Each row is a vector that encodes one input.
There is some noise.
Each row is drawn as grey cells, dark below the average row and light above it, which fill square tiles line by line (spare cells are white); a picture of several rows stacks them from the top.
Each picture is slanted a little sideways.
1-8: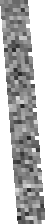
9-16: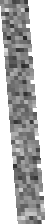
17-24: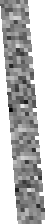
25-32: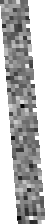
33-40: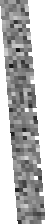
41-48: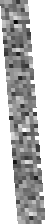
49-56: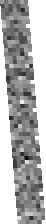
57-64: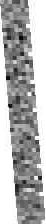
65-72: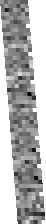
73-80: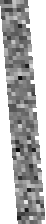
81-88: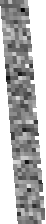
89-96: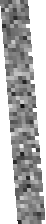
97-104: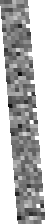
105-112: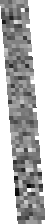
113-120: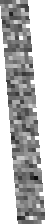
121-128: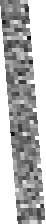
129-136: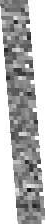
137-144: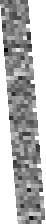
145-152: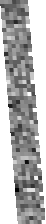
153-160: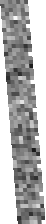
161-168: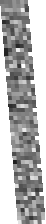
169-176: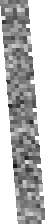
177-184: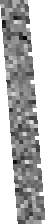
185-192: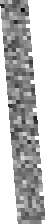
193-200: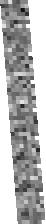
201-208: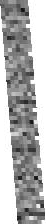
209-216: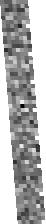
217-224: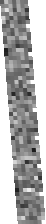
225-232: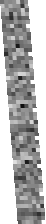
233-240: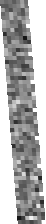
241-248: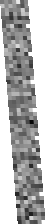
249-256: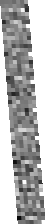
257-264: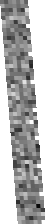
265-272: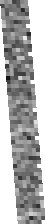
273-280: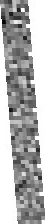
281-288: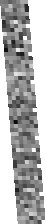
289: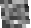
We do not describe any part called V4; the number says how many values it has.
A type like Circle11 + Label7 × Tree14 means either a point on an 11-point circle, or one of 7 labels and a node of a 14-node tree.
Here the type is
Bool × (Line5 + V4) × Line7 + List3(Line6).
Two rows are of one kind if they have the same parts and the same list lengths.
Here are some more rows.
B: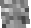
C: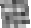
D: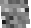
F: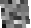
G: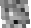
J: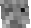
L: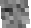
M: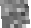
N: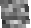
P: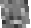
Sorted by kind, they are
B
C, M
D, N, P
F
G
J, L

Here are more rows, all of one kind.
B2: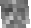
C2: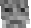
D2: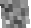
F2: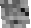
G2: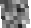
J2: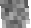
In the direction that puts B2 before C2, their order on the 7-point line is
D2, J2, B2, C2, G2, F2.
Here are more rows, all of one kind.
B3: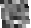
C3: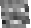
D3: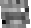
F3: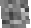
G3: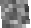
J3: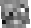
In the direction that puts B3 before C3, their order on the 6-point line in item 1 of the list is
J3, F3, G3, B3, C3, D3.
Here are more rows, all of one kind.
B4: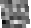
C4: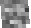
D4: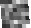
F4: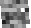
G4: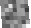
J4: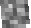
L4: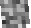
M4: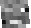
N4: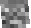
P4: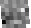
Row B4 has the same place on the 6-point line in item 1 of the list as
C4, L4 and N4.
